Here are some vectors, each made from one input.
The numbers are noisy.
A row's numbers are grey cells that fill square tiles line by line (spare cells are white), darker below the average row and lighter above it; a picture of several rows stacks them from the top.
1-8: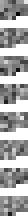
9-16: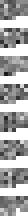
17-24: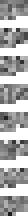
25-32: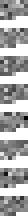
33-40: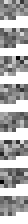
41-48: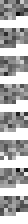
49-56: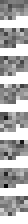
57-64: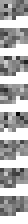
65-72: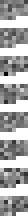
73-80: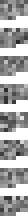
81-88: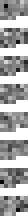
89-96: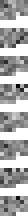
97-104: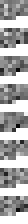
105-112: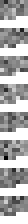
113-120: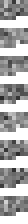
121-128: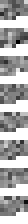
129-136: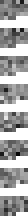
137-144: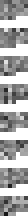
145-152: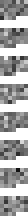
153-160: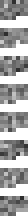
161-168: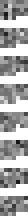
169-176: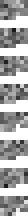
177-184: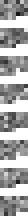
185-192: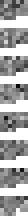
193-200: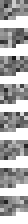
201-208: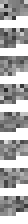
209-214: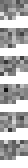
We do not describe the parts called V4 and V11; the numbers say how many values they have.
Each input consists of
a value of V11, together with either a point on a 7-point line and a true/false value, or a value of V4.
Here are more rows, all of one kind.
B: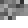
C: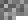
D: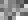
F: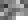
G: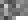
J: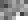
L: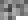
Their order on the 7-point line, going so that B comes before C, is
J, B, C, G, F, D, L.
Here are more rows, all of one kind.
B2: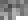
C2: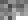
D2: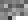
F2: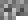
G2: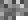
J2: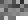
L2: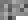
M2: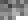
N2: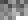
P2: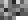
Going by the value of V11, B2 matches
C2, D2, M2 and N2.
